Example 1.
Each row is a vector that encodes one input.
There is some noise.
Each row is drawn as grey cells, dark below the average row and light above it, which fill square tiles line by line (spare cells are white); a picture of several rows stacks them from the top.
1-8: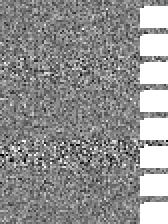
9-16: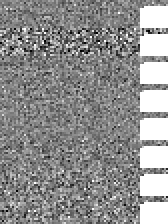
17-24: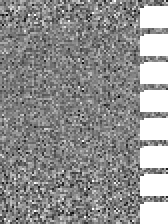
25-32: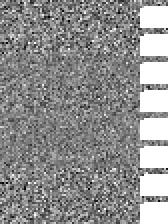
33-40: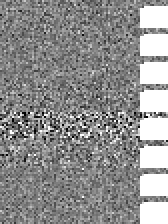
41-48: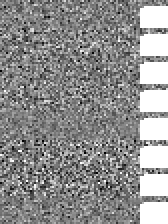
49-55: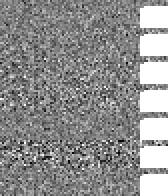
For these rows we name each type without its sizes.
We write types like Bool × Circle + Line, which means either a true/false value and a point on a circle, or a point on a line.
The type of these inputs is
Bool × (Tree + Unit).
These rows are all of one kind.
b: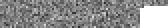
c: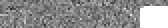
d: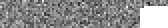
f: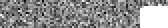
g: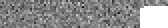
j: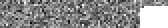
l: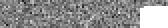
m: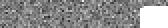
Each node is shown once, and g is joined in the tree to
l.
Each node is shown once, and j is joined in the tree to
d.
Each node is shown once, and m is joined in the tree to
c and f.
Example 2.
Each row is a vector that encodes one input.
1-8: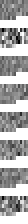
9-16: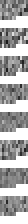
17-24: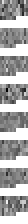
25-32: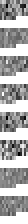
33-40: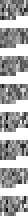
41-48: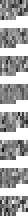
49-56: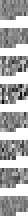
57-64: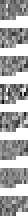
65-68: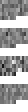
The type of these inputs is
Bool × Bool × Bool + Line6.
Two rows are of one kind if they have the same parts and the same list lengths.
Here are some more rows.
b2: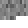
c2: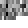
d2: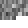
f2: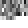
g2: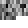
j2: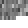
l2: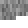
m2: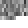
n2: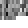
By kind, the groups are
b2, c2, f2, g2, l2, m2, n2
d2, j2

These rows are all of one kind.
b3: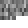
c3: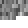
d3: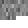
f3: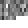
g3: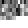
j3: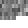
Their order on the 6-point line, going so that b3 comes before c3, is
b3, c3, f3, j3, g3, d3.
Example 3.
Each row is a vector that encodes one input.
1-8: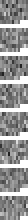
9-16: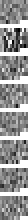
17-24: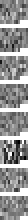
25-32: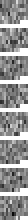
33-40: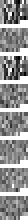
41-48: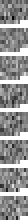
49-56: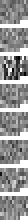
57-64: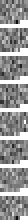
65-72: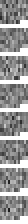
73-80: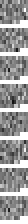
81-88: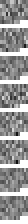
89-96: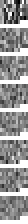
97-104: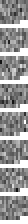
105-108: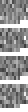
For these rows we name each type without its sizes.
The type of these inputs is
List(Line).
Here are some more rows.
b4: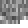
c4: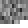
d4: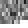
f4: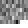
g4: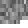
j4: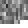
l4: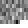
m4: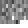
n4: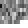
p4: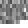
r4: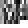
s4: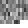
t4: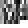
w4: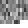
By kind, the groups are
b4, f4, g4, l4, m4, n4, s4, w4
c4, d4, j4, p4
r4, t4

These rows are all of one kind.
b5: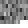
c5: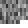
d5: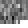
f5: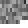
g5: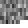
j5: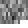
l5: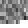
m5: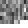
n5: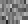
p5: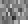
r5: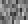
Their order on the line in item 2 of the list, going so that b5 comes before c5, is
b5, l5, p5, n5, g5, d5, c5, j5, f5, r5, m5.
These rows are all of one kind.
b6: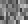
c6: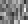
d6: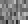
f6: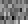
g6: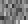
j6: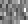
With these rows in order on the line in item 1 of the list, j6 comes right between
c6 and d6.
